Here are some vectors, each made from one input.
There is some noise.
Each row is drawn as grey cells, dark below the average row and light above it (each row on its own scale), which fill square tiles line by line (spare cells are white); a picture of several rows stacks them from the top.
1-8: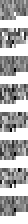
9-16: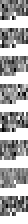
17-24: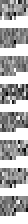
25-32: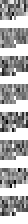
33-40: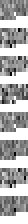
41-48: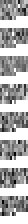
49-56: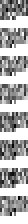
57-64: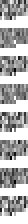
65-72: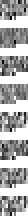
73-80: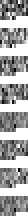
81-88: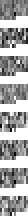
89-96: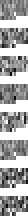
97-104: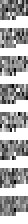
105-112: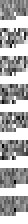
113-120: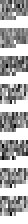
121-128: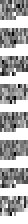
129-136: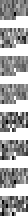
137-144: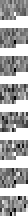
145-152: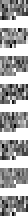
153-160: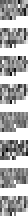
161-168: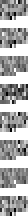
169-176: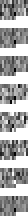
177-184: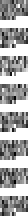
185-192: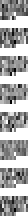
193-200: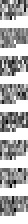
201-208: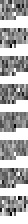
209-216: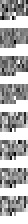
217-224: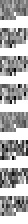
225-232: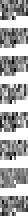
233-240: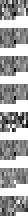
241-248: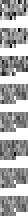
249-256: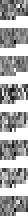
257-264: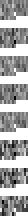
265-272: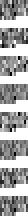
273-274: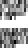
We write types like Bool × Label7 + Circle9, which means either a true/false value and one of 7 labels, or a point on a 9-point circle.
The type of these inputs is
Bool × Line9.
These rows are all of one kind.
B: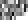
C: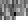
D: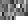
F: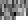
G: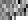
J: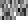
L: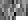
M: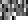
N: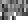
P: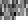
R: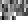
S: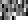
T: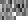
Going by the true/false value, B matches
G, J and T.
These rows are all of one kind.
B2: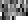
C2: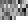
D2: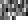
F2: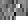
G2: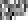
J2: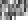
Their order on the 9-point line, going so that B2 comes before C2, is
D2, B2, C2, F2, J2, G2.
